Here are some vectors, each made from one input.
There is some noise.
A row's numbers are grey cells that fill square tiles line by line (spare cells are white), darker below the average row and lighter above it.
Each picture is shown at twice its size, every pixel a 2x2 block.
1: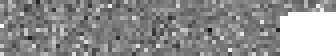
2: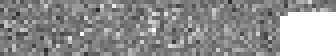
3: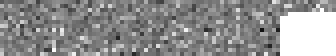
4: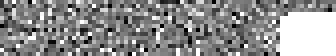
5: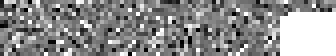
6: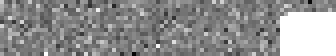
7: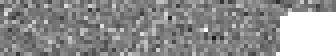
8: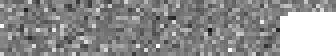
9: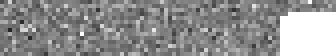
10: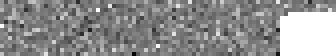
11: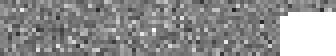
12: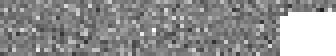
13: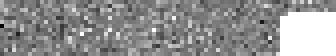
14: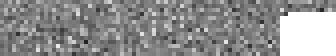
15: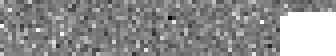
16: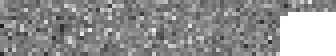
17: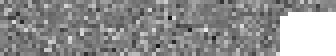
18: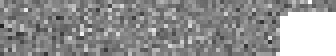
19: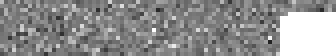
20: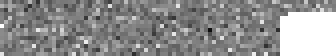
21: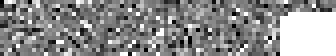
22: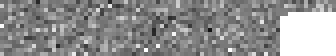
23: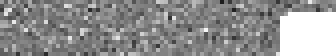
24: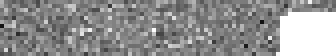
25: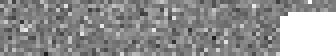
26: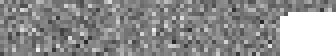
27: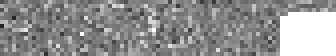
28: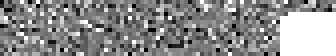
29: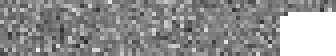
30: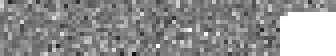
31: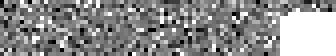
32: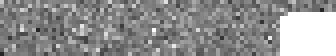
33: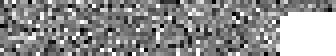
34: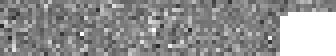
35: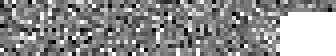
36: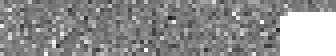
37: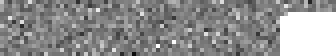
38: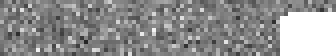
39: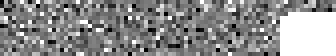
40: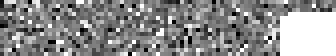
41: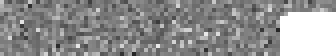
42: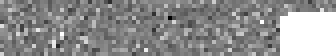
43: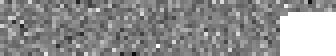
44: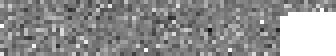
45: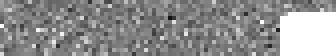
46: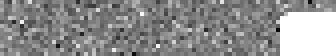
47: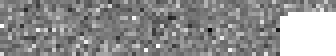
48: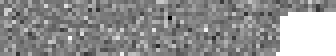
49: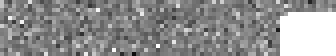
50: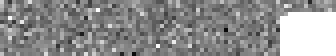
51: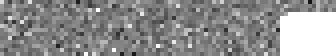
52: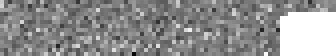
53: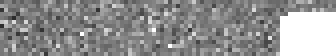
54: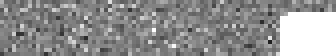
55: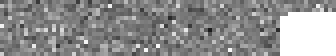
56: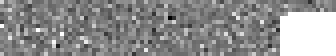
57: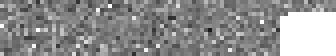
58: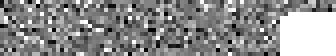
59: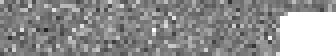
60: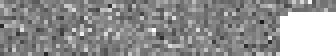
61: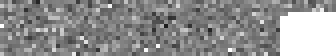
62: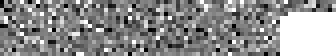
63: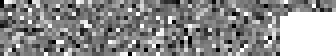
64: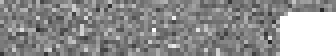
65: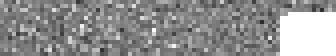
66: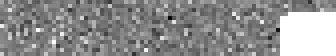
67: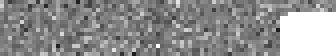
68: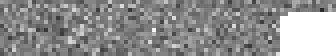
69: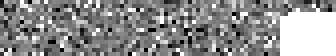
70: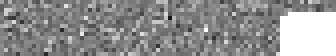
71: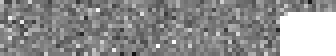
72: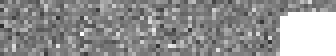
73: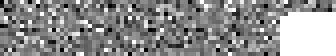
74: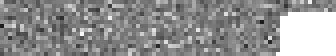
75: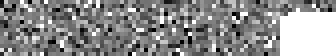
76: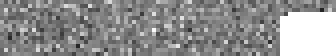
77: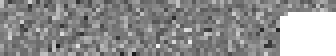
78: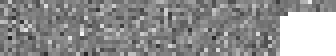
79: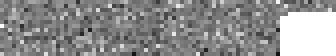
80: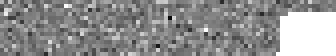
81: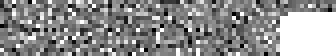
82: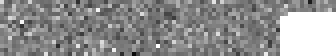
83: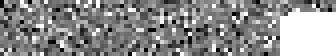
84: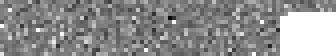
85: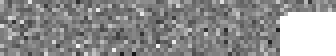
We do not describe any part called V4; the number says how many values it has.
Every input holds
either a point on a 6-point line and a true/false value, or a value of V4.
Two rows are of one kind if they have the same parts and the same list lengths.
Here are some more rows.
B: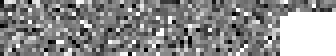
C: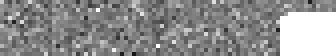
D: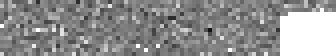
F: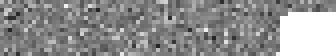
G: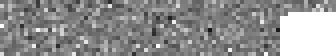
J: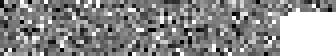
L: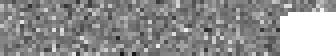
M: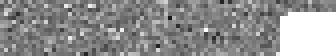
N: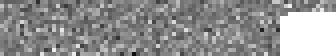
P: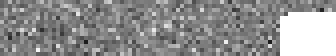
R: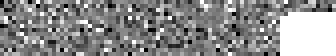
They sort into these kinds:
B, J, R
C, D, F, G, L, M, N, P

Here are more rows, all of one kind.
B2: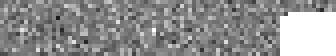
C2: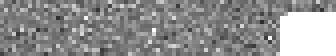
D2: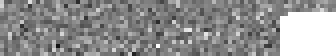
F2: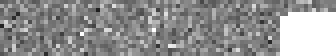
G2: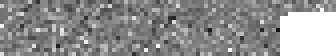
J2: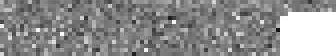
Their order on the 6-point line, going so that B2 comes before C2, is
B2, C2, D2, F2, G2, J2.
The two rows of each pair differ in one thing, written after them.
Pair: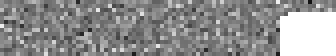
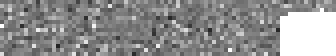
the place on the 6-point line
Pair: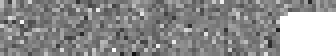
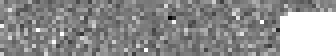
the place on the 6-point line
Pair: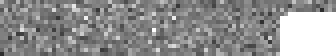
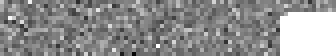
the true/false value
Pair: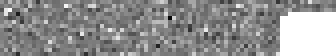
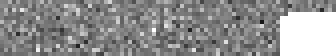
the place on the 6-point line
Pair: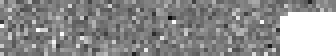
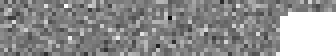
the true/false value
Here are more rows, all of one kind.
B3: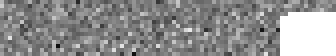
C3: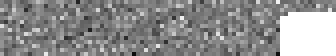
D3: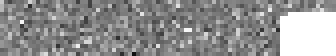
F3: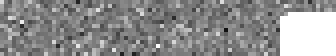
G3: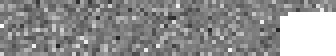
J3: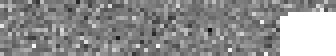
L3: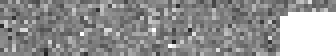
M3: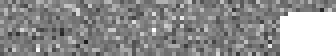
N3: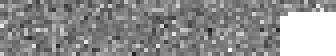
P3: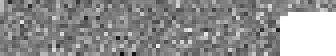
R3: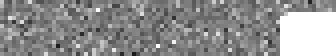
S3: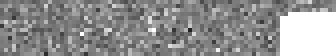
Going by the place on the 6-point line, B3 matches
D3 and P3.
